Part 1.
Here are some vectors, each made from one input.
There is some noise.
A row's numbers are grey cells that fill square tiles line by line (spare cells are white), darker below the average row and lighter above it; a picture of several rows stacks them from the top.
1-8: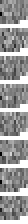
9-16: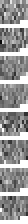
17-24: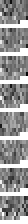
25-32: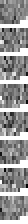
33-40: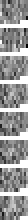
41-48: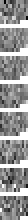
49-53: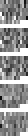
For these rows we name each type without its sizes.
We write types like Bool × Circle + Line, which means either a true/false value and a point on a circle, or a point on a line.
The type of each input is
Bool × Bool × Bool + Tree.
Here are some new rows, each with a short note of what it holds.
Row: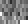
a node of a tree
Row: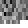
a node of a tree
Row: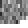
three true/false values
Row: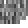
three true/false values
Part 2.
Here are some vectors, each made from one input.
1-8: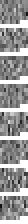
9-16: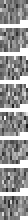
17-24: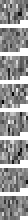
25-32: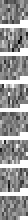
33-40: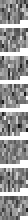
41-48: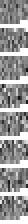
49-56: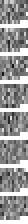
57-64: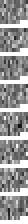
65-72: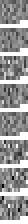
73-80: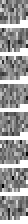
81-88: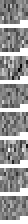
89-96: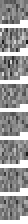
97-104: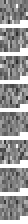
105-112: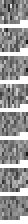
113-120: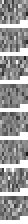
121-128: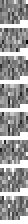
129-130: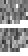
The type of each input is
Circle9 × Tree14.
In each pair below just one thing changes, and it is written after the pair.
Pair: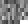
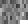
the node of the tree
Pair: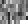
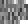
the place on the 9-point circle
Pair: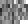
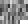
the place on the 9-point circle
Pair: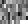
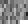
the place on the 9-point circle
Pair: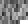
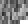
the node of the tree
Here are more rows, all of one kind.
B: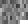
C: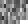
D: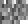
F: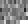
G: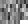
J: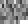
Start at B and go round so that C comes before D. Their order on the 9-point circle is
B, C, F, G, D, J.
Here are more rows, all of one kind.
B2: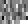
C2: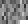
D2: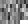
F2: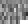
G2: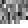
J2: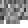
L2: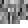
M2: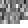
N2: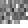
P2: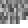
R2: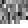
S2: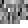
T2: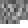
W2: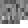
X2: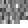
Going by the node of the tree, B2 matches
C2, G2, R2 and S2.
